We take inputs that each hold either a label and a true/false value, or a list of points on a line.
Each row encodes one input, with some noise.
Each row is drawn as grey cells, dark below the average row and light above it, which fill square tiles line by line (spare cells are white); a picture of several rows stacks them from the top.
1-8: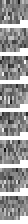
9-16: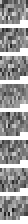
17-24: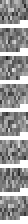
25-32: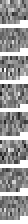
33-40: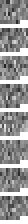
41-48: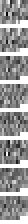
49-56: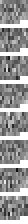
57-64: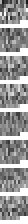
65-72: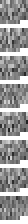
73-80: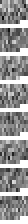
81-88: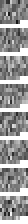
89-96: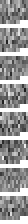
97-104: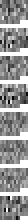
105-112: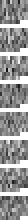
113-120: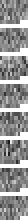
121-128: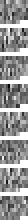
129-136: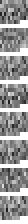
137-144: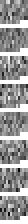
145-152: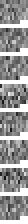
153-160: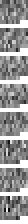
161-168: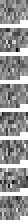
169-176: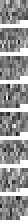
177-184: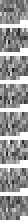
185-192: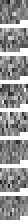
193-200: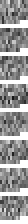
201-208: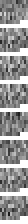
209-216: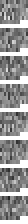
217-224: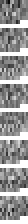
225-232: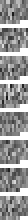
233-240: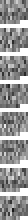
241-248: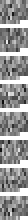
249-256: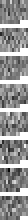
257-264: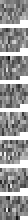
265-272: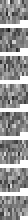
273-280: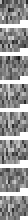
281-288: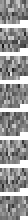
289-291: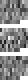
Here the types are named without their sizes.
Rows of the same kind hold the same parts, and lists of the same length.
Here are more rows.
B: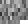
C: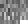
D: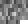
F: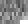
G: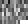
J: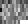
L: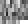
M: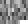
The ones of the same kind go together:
B, L, M
C, F
D
G, J

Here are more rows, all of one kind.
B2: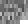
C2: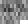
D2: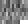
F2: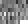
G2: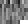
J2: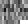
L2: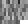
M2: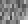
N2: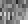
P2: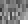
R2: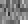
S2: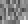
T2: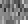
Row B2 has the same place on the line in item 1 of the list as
C2, D2 and M2.
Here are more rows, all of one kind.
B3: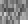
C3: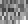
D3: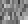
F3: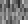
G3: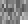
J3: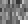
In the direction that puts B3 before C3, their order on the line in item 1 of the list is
D3, G3, B3, C3, F3, J3.
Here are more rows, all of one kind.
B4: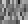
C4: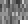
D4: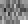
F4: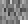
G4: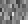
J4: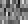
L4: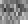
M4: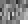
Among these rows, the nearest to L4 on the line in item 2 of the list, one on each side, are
B4 and D4.
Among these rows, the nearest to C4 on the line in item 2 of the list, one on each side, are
G4 and J4.
